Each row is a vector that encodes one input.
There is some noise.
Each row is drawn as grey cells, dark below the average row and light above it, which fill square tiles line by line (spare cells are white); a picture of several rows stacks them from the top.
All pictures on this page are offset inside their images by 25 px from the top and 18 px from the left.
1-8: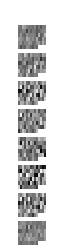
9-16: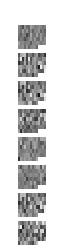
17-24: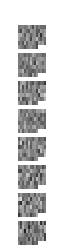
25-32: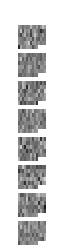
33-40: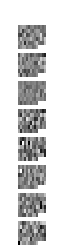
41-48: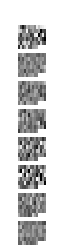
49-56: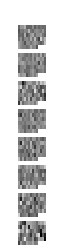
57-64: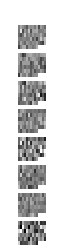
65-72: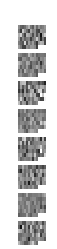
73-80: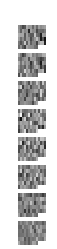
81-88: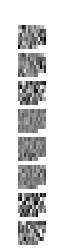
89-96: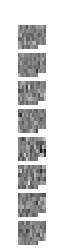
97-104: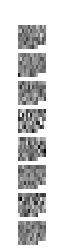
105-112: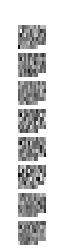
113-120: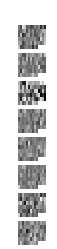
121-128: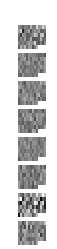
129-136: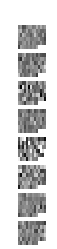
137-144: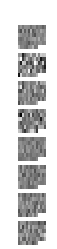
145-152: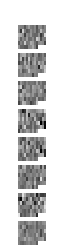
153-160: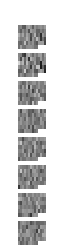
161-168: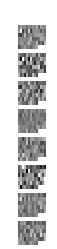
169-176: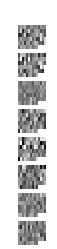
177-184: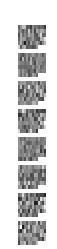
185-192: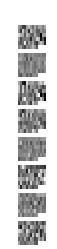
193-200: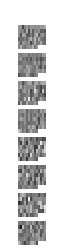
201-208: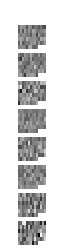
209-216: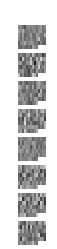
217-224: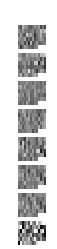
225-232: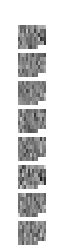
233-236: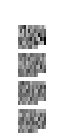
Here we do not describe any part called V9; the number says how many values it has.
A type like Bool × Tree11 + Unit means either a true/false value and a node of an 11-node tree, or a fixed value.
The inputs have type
Bool × V9 + Line10 + Line11.
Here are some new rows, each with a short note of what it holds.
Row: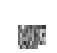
a point on an 11-point line
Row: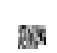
a point on a 10-point line
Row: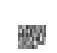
a point on an 11-point line
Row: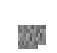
a point on a 10-point line
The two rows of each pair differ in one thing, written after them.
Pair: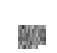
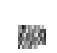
the true/false value
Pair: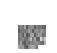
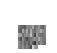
the true/false value
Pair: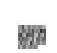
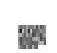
the true/false value
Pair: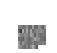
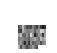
the true/false value
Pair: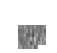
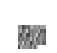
the value of V9
